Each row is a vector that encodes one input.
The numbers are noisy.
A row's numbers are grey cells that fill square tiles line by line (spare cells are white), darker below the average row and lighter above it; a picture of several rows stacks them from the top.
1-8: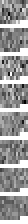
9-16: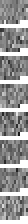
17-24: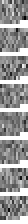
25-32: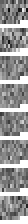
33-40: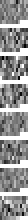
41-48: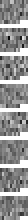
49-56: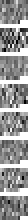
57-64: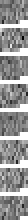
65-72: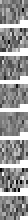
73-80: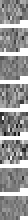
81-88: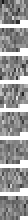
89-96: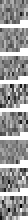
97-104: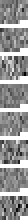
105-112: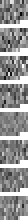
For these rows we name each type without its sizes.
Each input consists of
either a label and a true/false value, or a list of items, each a point on each of two lines.
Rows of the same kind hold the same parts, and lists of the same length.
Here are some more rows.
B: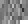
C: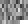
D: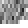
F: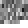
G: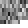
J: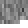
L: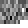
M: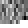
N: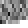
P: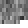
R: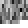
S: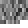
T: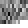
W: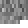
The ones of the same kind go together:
B, C, F, P, W
D, J
G, L, N, R, S, T
M

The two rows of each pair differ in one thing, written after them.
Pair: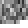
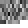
the true/false value
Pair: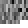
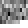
the true/false value
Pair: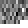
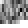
the label
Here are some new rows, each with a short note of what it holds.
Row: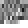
a list of one item
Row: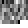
a list of one item
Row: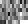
a label and a true/false value
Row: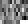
the empty list
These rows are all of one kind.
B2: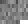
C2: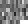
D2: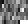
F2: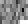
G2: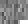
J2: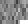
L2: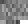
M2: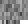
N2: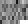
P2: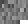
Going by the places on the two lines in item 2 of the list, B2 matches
C2, F2 and P2.
